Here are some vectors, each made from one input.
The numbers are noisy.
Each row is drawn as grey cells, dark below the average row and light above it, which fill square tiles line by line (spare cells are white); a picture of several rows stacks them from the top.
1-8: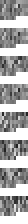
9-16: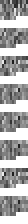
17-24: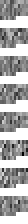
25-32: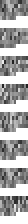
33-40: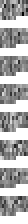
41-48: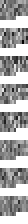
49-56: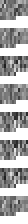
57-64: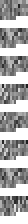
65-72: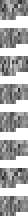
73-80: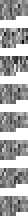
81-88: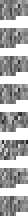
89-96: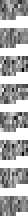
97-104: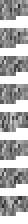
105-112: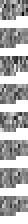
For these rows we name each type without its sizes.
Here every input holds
either a point on a circle, or a fixed value, or three true/false values.
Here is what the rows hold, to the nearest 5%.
About 50% of them hold a point on a circle. About 10% of them hold a fixed value. The rest hold three true/false values.
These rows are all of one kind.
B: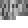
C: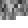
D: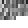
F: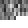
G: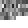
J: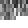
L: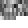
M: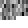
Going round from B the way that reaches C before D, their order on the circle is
B, L, C, F, J, D, G, M.
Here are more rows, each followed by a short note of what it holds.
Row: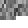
a fixed value
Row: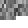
a fixed value
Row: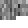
three true/false values
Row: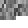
a fixed value
